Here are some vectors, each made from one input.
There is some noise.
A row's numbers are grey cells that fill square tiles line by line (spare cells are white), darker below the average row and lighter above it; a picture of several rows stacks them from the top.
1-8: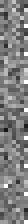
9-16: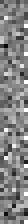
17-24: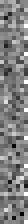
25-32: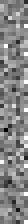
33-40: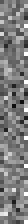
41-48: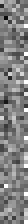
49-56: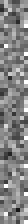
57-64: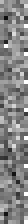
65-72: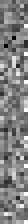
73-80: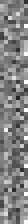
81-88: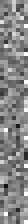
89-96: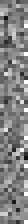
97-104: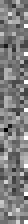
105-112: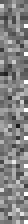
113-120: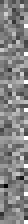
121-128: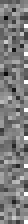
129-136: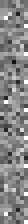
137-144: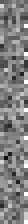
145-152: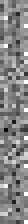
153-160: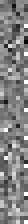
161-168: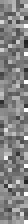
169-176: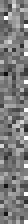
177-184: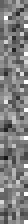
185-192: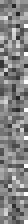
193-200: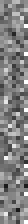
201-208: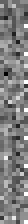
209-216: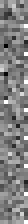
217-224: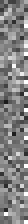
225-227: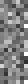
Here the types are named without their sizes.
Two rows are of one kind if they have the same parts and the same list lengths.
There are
2 kinds of row.
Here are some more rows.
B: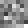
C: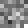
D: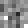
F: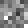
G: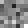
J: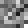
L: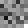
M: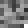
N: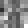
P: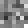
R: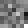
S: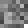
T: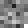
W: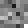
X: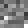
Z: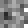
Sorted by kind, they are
B, C, L, P, R, X, Z
D, F, G, J, M, N, S, T, W

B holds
a label and a point on a line.
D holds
a point on each of two lines.
